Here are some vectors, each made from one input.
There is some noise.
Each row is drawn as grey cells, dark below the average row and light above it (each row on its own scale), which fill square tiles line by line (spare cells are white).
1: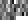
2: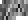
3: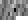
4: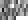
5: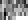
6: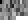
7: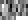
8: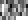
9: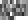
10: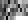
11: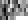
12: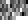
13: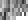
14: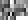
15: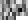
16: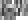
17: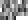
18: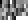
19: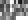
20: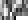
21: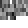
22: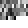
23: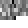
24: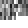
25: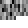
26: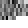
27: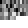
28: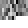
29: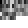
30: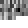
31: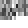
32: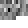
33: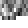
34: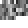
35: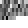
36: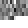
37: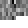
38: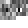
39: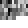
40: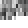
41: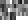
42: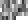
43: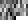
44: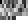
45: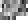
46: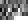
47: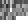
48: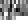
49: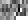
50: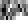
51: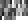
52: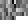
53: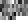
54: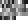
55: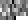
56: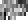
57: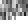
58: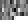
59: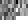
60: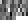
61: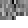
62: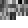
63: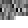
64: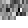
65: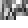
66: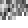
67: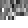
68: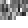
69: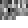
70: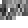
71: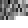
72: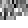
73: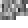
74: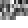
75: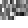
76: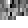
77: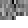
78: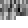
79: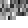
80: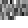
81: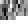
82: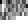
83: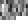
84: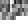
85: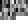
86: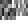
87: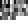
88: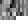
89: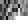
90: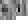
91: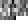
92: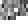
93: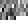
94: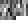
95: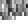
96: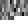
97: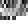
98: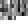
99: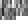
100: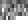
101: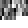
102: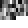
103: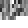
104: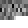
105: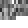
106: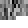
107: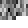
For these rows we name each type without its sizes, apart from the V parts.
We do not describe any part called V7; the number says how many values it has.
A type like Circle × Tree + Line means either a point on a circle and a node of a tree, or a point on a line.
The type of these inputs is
List(Line) × V7.
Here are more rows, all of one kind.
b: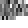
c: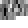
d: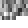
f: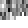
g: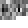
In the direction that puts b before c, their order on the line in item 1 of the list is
b, c, d, f, g.
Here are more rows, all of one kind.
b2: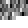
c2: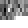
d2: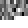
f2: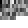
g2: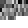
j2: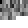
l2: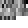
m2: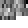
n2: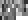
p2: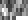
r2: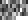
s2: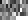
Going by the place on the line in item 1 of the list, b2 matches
d2, g2 and p2.
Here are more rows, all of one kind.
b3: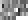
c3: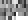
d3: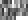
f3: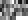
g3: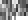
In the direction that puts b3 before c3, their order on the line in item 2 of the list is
d3, g3, f3, b3, c3.
